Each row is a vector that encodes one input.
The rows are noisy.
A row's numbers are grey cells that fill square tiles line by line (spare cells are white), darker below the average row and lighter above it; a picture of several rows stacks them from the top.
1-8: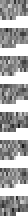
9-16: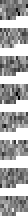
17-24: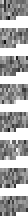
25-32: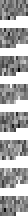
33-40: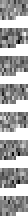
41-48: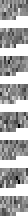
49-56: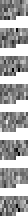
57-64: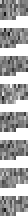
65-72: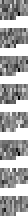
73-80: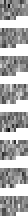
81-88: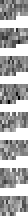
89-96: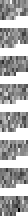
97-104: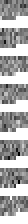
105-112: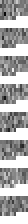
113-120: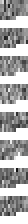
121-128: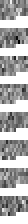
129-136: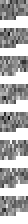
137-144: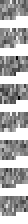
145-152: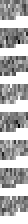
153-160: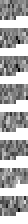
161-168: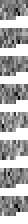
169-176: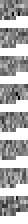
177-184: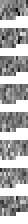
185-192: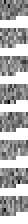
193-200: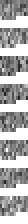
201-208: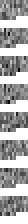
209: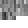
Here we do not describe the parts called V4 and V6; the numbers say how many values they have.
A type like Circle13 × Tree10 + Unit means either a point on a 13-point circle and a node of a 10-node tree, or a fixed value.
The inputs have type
(Bool × Bool × Bool + Tree8) × (Line5 + V6) × V4.
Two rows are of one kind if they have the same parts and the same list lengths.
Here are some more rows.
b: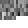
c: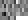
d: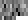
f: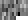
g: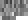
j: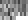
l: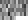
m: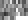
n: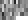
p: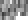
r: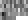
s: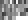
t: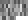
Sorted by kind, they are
b, f
c, j, l, m, n, t
d
g, p, r, s

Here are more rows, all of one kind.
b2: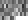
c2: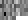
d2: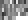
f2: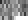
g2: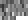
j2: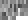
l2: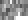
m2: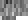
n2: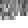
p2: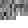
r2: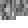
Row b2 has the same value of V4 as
c2 and g2.
